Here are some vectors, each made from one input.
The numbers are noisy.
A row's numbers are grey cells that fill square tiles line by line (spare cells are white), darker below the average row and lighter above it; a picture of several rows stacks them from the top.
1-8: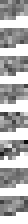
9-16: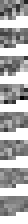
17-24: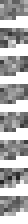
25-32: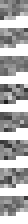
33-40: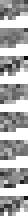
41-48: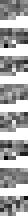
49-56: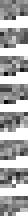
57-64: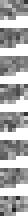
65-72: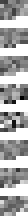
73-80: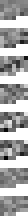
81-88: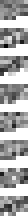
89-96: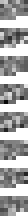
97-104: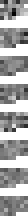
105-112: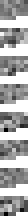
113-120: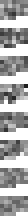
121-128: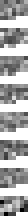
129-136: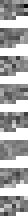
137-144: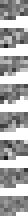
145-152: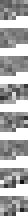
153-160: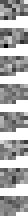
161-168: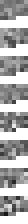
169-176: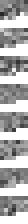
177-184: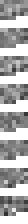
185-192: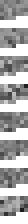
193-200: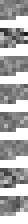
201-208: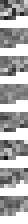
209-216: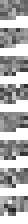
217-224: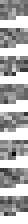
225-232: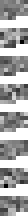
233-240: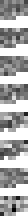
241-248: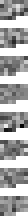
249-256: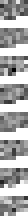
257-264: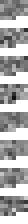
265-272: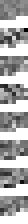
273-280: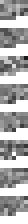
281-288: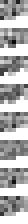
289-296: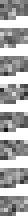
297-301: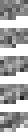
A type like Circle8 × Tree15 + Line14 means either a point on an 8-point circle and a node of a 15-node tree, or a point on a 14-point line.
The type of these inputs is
Tree7.
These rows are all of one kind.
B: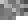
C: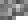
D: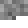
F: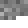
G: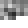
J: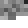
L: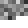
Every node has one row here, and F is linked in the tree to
B, D and J.
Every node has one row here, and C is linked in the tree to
B.
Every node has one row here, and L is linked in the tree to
J.
